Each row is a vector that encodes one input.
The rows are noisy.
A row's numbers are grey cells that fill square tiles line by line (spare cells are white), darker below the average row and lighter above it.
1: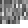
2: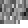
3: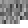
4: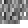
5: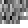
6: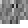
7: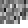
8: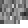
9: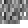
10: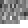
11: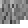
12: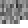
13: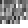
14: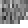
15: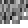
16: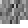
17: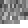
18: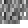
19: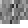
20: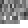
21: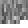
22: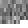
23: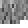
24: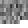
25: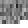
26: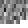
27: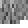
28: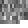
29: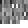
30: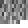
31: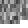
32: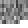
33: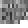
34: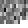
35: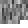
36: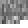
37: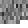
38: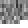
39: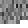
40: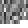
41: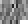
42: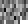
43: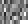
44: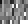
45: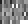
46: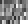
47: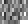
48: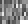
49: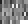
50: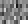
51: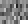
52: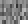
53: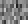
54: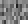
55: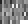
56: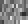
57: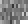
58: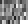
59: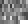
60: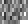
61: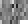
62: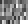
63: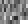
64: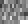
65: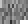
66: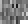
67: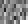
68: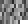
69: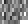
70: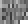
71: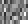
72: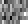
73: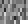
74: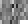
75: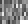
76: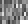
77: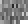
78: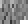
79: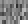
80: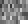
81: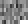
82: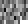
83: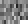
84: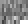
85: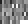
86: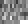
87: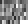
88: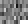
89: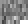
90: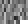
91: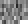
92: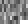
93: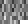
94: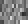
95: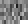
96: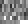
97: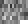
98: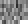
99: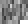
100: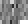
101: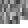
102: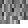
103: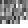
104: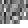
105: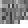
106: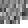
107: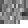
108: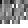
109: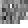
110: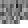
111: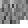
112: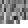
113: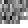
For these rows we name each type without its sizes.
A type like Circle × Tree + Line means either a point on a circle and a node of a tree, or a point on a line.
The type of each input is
Bool × Bool × Bool × List(Line).
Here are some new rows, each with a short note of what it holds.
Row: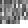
three true/false values, together with the empty list
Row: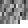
three true/false values, together with a list of one item
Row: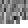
three true/false values, together with a list of two items
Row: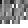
three true/false values, together with the empty list
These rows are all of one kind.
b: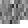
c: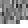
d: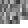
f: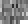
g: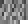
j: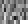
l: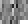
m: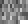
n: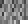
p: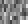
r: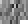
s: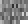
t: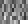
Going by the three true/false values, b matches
l and r.
